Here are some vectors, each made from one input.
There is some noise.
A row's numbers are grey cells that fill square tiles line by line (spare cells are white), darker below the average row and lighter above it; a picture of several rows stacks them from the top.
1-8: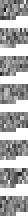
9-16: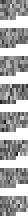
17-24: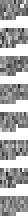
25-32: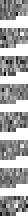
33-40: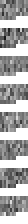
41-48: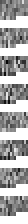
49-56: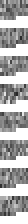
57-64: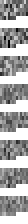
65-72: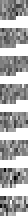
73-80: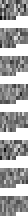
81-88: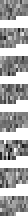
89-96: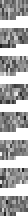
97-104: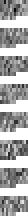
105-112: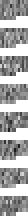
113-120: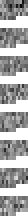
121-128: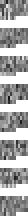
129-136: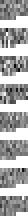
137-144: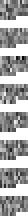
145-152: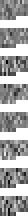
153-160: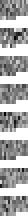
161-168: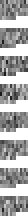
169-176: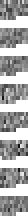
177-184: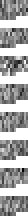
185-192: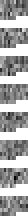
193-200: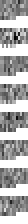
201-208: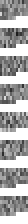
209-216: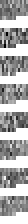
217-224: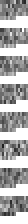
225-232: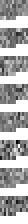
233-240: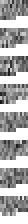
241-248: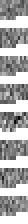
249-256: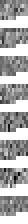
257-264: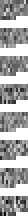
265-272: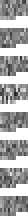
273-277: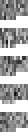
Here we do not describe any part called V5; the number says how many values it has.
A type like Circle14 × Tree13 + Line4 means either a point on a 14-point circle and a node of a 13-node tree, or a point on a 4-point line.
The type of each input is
Bool × Bool × Bool + Line6 × V5.
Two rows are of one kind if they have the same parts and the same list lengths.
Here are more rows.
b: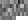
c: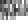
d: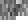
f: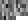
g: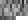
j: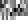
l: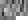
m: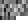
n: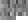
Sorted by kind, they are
b, g, j, l
c, d, f, m, n

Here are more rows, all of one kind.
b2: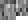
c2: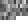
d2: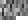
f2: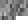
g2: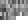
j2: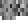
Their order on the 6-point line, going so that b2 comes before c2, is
b2, d2, g2, c2, f2, j2.
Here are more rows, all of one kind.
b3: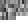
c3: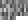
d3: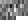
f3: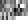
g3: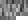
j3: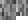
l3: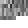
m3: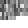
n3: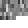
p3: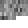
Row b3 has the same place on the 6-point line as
f3, m3, n3 and p3.
